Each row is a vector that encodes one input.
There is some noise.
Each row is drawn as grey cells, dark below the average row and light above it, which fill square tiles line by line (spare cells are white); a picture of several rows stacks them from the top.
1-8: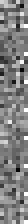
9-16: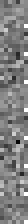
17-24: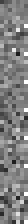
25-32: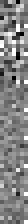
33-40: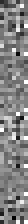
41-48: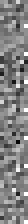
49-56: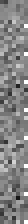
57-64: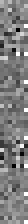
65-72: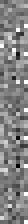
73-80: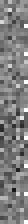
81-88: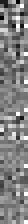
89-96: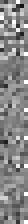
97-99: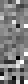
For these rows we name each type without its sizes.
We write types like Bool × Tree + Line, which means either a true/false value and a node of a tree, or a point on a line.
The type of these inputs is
Bool × Bool × Bool × Line.
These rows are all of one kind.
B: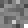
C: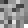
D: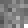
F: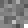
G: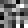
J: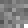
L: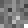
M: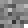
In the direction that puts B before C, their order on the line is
L, B, F, D, J, G, M, C.
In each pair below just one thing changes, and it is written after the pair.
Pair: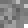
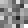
one of the three true/false values
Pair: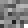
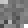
the place on the line
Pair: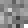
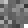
the place on the line
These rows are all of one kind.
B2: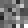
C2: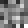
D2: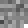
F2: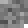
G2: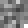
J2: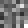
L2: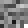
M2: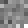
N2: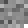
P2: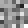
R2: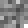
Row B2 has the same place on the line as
F2 and G2.
